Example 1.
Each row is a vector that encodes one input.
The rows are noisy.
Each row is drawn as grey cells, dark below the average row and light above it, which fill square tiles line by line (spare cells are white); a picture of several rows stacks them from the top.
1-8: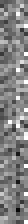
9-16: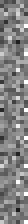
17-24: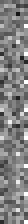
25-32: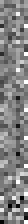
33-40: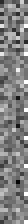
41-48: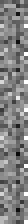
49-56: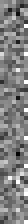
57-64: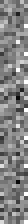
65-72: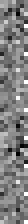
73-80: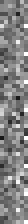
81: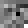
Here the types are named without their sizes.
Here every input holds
a point on a line and a true/false value.
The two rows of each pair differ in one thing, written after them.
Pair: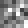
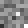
the place on the line
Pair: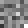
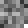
the place on the line
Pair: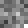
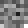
the true/false value
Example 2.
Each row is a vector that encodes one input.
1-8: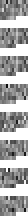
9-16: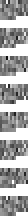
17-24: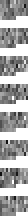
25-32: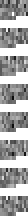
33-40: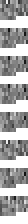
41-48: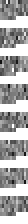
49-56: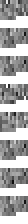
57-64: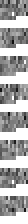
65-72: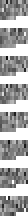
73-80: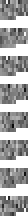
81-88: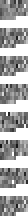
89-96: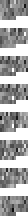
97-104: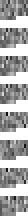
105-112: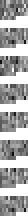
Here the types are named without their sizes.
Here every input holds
a point on a line and a true/false value.
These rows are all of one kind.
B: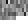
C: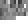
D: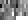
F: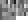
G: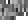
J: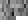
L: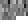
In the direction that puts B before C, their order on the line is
D, L, B, J, F, C, G.
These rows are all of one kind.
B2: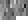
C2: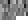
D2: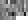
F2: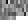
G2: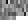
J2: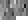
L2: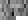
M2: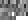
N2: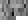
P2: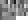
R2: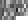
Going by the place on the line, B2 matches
F2, G2 and J2.
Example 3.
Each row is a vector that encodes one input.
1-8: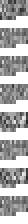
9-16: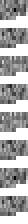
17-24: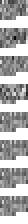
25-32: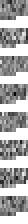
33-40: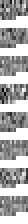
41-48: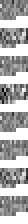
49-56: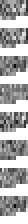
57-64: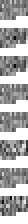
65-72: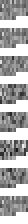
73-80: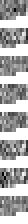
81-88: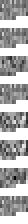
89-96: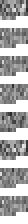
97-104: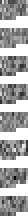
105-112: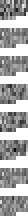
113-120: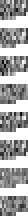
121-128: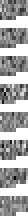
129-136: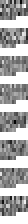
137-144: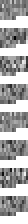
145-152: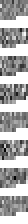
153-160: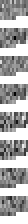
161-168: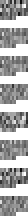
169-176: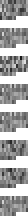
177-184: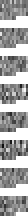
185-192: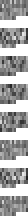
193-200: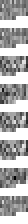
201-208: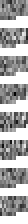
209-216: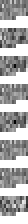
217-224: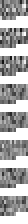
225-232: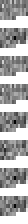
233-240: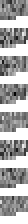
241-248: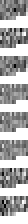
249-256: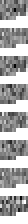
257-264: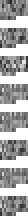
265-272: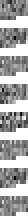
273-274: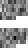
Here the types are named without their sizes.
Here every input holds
a point on a circle and a true/false value.
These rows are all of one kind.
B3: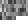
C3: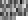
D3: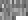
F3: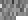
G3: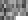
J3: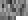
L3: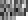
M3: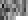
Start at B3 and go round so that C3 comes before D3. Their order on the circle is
B3, C3, L3, M3, G3, D3, F3, J3.
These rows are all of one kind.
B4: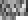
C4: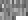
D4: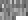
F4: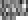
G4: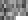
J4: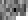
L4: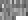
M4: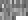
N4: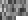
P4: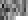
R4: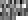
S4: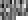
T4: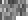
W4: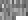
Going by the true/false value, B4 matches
F4, R4 and S4.
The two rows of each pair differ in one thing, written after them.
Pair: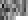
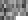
the place on the circle
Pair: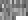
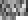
the true/false value
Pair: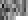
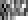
the true/false value
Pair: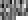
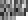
the place on the circle
